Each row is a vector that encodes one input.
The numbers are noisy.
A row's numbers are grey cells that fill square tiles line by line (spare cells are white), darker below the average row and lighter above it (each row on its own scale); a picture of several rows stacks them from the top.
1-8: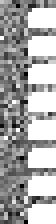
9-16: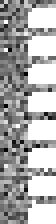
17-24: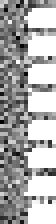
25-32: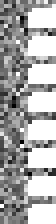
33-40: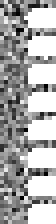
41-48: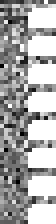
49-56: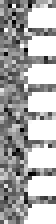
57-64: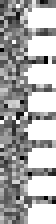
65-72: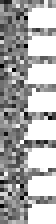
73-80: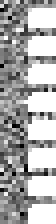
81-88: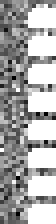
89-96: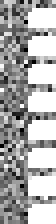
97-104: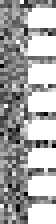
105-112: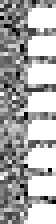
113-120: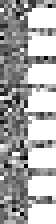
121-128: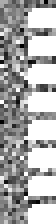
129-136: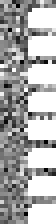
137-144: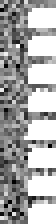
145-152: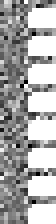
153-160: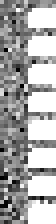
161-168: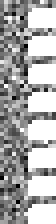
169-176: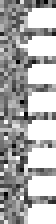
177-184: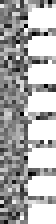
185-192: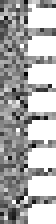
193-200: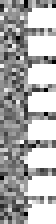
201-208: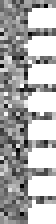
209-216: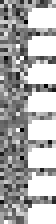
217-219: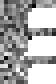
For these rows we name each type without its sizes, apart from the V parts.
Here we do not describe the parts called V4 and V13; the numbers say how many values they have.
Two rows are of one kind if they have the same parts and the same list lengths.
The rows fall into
2 kinds.
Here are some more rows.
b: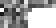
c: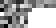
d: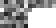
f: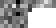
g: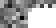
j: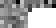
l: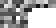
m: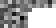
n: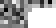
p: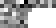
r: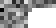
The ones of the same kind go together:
b, c, d, f, g, l, m, n, r
j, p

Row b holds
a true/false value, a value of V4 and a value of V13.
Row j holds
a point on a line, a true/false value and a value of V4.
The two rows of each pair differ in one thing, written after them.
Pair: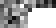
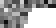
the place on the line
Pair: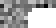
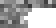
the true/false value
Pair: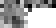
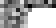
the value of V4
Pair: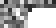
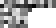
the place on the line
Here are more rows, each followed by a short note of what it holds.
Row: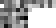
a true/false value, a value of V4 and a value of V13
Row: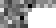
a true/false value, a value of V4 and a value of V13
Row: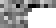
a true/false value, a value of V4 and a value of V13
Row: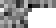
a true/false value, a value of V4 and a value of V13
